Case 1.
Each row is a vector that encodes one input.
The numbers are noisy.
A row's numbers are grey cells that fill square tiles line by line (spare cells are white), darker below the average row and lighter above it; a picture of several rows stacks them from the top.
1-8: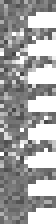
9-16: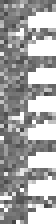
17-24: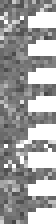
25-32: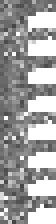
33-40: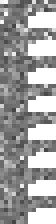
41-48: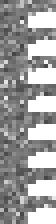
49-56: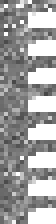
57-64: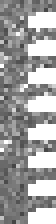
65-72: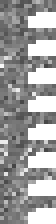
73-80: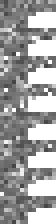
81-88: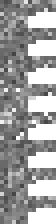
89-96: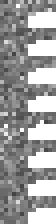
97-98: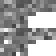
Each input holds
a point on a 9-point line.
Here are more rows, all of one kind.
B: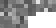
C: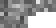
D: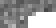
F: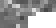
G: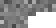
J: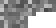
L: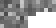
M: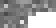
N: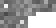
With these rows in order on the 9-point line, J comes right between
B and L.
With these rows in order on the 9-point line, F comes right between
C and D.
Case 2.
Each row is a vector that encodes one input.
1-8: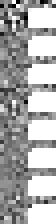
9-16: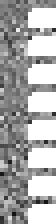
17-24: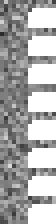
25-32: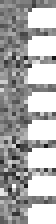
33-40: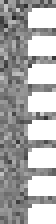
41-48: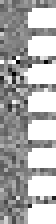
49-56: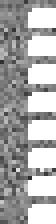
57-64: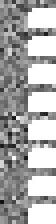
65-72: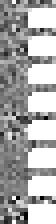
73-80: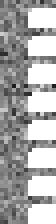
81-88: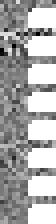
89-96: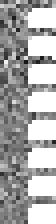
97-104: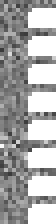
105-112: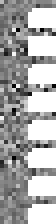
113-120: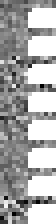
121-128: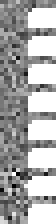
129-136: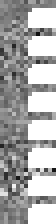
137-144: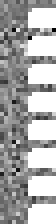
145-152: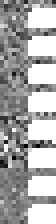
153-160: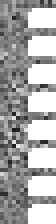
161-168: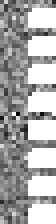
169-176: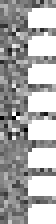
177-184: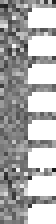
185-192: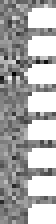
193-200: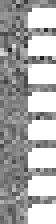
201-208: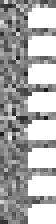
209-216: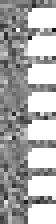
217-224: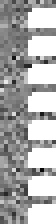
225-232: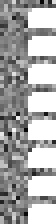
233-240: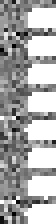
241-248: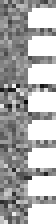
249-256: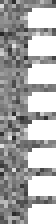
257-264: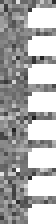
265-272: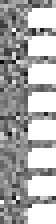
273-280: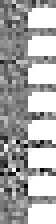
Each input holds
a point on a 20-point circle.
